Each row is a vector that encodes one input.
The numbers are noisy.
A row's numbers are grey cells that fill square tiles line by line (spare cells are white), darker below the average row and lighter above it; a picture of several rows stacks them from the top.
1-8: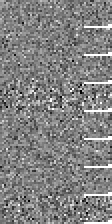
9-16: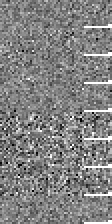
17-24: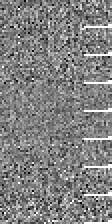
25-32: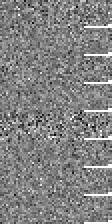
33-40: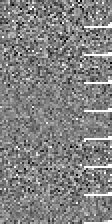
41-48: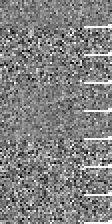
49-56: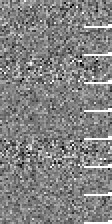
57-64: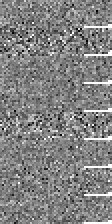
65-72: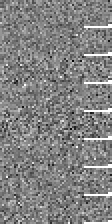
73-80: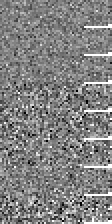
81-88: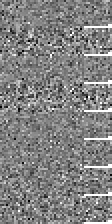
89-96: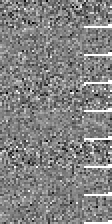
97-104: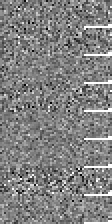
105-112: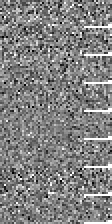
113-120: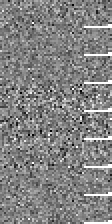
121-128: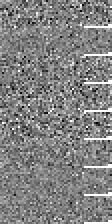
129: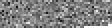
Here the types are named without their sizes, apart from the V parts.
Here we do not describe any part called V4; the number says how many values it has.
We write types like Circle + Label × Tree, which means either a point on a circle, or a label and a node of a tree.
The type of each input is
(Bool × Bool × Bool + Line) × Line + V4 × V4.
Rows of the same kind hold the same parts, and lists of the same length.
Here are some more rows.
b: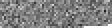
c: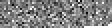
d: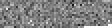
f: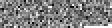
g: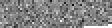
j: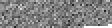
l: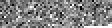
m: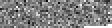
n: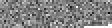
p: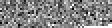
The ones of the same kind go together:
b, d, g, j, n
c, l, p
f, m

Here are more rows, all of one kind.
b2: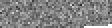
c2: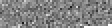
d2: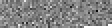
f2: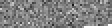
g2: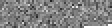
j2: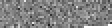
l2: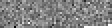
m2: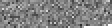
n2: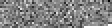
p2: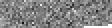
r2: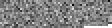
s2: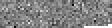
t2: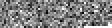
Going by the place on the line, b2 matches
g2, n2 and r2.
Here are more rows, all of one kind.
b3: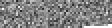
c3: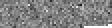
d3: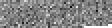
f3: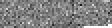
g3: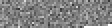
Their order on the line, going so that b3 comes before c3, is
b3, f3, c3, g3, d3.
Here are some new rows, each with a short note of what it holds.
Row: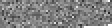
a point on a line and three true/false values
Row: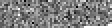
a point on each of two lines
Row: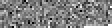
a point on each of two lines
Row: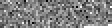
a point on each of two lines
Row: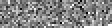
two values of V4
